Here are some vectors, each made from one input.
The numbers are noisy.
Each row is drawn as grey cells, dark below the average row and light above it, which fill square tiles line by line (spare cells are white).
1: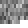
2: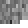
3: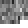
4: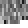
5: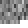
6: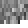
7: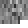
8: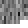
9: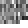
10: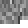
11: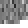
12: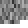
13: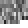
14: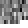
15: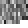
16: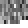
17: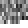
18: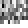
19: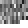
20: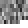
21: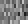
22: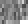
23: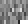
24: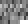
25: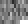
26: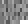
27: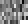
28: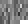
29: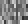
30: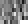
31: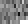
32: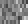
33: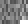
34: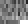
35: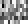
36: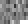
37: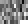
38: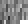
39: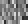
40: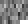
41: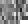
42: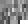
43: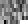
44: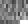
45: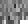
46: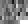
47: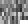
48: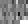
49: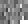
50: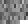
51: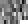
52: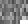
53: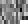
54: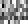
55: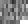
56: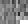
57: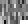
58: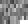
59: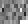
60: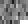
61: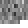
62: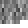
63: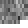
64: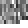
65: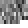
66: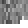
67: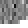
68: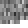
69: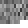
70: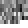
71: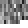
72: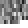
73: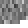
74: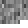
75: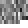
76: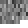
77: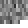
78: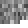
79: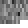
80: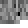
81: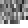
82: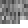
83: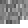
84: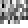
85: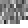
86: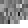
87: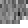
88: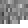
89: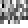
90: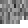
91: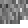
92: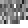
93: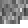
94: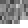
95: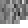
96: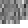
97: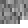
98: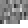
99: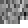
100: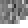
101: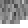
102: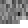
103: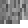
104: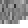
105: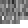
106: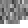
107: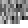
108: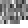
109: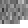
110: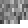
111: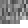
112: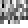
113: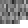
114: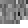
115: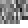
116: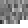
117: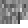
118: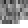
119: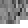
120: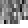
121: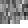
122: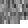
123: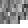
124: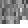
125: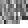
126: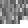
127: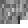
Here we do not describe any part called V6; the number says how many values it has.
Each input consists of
a list of up to two items, each a true/false value and a value of V6.
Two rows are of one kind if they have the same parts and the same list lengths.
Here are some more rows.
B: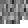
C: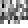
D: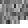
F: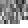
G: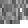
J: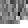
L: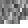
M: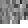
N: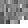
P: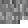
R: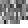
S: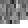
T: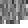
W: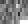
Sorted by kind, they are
B, D, G, J, L, M, N, P, S, T, W
C
F, R

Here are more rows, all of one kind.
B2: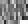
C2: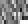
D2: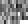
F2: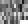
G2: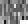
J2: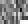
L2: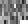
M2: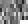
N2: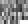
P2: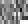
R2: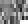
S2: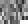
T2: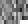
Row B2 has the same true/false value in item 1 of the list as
D2, G2 and L2.
